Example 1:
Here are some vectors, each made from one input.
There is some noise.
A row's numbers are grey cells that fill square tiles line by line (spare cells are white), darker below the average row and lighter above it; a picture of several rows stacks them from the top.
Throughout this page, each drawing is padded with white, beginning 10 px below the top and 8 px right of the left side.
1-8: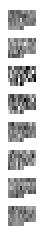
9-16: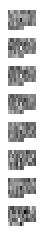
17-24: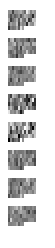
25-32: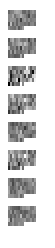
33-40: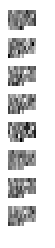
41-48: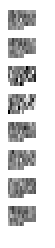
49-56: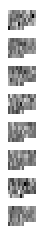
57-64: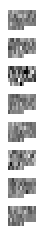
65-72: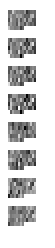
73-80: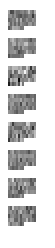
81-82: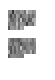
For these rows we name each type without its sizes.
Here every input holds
a point on each of two lines and a true/false value.
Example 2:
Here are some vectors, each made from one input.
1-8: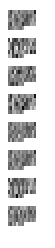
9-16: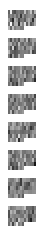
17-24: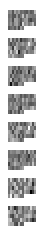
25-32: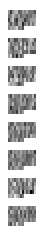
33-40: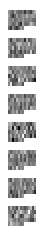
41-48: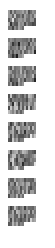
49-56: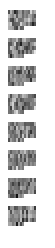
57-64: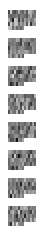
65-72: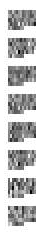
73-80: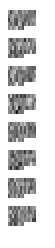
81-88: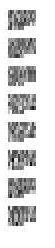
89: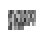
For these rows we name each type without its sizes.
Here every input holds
a label and three true/false values.
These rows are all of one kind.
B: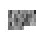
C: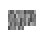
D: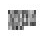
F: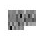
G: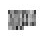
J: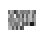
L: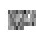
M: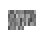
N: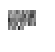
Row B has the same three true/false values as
C, M and N.
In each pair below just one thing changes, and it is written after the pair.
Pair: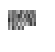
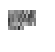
the label
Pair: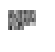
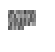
one of the three true/false values
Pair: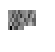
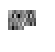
the label
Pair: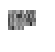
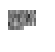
the label
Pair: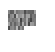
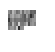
the label
